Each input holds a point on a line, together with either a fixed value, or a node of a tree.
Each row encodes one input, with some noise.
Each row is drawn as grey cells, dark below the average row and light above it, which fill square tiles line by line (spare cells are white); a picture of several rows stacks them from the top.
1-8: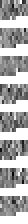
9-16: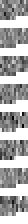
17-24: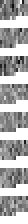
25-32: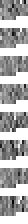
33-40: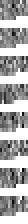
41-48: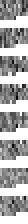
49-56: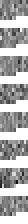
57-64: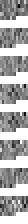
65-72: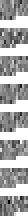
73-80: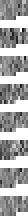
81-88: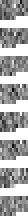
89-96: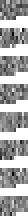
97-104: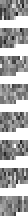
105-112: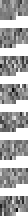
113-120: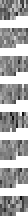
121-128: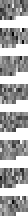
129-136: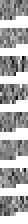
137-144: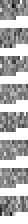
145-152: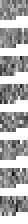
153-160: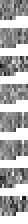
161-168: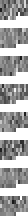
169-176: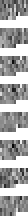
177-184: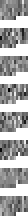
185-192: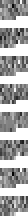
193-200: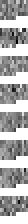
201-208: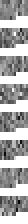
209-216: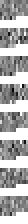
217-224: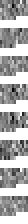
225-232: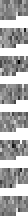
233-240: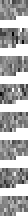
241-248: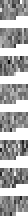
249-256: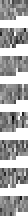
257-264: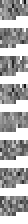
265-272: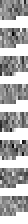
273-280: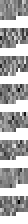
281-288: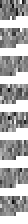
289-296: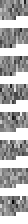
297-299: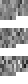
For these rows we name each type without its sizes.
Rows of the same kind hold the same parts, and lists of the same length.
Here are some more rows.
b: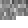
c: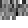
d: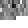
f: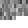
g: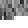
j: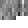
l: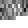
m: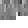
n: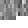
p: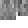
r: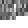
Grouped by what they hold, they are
b, d, f, j, m, n, p
c, g, l, r

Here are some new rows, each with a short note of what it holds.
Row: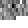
a point on a line
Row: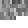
a point on a line
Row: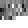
a point on a line and a node of a tree
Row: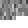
a point on a line
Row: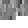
a point on a line
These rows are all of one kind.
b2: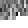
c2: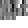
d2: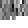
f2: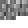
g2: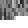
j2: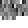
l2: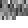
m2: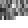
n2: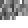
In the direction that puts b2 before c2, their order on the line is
b2, m2, g2, f2, l2, j2, d2, c2, n2.
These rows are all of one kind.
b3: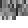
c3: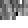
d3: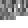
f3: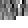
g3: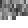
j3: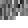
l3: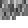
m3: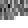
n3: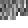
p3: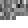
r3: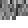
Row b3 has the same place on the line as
g3, l3 and r3.
